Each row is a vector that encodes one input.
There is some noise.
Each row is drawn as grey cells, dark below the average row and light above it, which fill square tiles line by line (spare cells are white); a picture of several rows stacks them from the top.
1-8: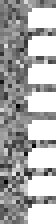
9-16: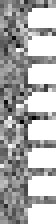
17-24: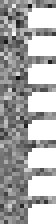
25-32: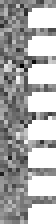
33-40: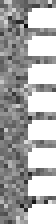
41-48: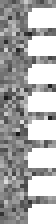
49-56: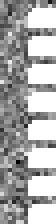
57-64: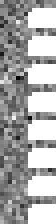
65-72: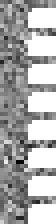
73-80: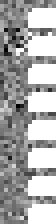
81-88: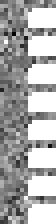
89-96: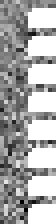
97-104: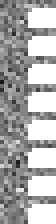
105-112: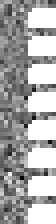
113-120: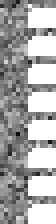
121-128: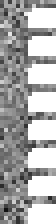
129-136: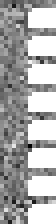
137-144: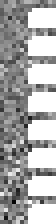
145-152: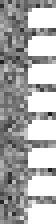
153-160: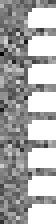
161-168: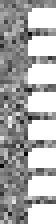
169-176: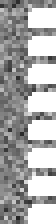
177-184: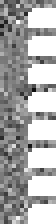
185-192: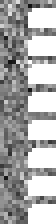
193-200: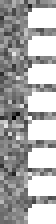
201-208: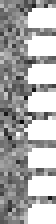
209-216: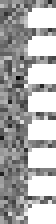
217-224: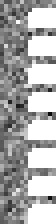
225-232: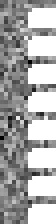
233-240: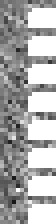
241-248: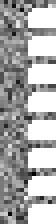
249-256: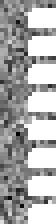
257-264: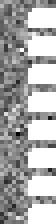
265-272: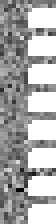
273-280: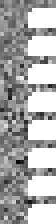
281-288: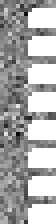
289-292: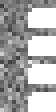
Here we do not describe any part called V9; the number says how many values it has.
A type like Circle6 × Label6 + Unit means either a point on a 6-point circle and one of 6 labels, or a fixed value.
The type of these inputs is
Bool × Bool × Bool + Line5 + Line7 + Line12 + V9.
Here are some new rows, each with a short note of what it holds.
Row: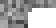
three true/false values
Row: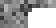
a point on a 5-point line
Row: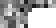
three true/false values
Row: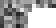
a point on a 5-point line
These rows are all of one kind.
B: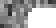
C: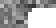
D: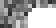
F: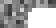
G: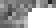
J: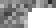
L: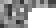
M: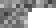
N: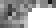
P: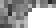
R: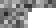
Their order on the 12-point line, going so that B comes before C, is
D, G, F, N, J, R, L, B, M, C, P.
